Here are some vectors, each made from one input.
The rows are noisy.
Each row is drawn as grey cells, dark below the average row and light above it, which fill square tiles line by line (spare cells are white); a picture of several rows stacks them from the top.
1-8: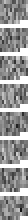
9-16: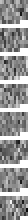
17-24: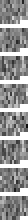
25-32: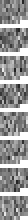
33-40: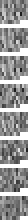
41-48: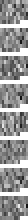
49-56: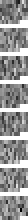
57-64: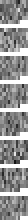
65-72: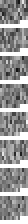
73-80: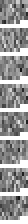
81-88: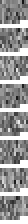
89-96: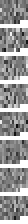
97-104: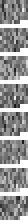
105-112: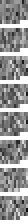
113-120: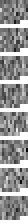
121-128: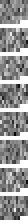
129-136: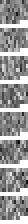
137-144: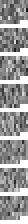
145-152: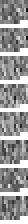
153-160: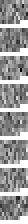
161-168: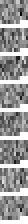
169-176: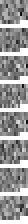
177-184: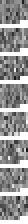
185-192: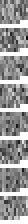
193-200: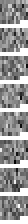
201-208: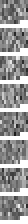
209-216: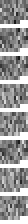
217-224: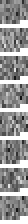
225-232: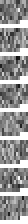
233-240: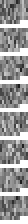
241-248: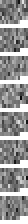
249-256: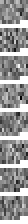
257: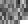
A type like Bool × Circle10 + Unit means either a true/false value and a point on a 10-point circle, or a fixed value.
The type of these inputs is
Line10.
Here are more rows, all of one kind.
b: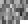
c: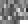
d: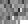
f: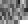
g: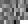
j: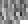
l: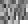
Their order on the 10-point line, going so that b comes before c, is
b, j, l, d, g, c, f.
